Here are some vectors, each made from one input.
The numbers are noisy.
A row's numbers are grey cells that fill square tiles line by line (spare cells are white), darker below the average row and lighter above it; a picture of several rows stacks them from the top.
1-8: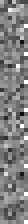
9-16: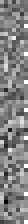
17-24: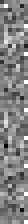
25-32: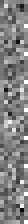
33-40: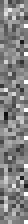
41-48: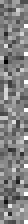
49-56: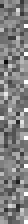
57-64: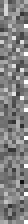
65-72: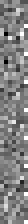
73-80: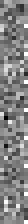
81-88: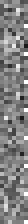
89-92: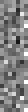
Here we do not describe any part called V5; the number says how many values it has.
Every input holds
a point on a 6-point line, together with either a point on a 4-point line, or a value of V5.
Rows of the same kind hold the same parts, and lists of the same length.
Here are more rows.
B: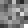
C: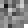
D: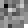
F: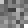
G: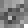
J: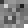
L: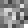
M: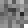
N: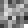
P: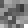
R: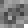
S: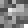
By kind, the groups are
B, C, D, L, N, S
F, G, J, M, P, R

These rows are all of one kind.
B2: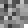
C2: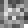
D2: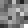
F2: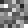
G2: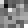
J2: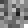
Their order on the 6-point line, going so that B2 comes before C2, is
F2, J2, B2, G2, D2, C2.
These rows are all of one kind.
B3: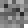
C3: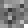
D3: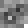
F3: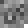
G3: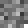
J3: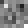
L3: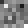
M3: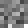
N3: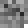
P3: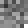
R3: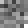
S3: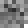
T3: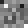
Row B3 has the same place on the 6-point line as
N3 and S3.
